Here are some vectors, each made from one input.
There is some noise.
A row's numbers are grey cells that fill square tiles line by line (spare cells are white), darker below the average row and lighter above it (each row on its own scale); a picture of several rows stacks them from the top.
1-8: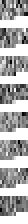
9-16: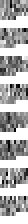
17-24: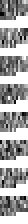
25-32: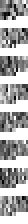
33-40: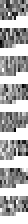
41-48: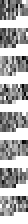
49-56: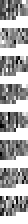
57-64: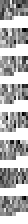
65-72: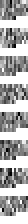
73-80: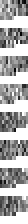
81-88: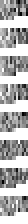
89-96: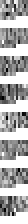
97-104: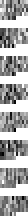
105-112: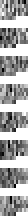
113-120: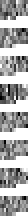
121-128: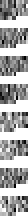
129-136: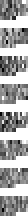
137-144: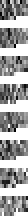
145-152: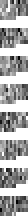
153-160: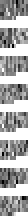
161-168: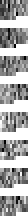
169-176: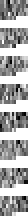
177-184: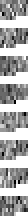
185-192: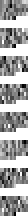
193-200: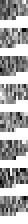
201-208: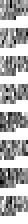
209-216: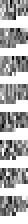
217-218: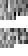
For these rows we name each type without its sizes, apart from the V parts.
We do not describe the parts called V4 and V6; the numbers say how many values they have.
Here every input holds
a value of V4, together with either a point on a circle and a true/false value, or a value of V6.
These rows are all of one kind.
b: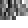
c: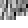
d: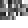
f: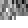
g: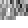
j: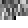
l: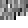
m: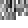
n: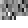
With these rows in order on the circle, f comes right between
j and n.
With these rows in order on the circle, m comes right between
b and d.
